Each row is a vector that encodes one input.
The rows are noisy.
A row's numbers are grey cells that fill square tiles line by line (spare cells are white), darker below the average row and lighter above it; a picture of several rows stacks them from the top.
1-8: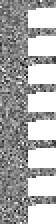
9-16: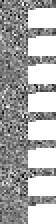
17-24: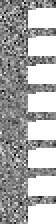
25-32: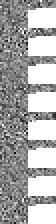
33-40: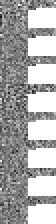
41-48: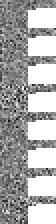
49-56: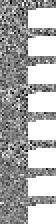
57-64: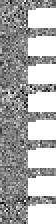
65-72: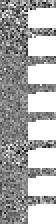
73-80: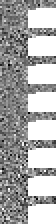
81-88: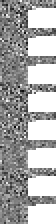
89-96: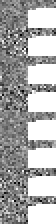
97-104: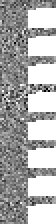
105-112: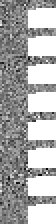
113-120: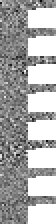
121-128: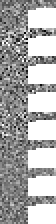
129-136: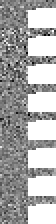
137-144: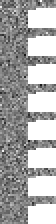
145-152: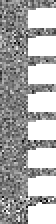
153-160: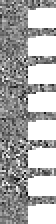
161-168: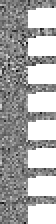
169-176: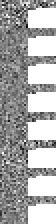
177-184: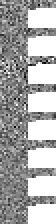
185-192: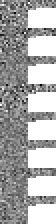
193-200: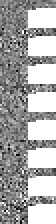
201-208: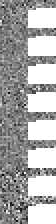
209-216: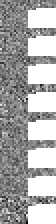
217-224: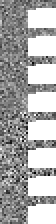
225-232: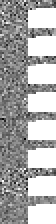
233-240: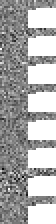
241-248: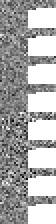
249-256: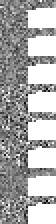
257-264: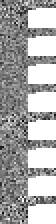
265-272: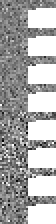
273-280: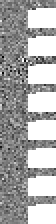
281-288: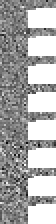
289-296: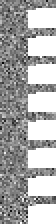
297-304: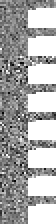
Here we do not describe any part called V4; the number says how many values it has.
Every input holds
either a point on a 6-point line, or two values of V4, or a list of up to two points on an 11-point circle.
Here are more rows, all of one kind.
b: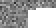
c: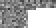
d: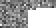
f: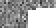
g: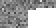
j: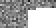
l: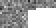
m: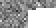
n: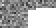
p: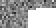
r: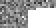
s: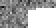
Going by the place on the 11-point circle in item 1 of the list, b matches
j and p.
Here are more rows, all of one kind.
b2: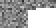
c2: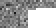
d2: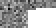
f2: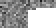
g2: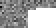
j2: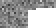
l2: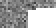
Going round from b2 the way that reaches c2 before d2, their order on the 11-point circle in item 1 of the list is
b2, f2, l2, j2, c2, d2, g2.
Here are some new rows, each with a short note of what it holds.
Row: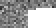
a list of two items
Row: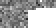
a list of one item
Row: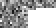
a list of two items
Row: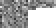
a list of one item
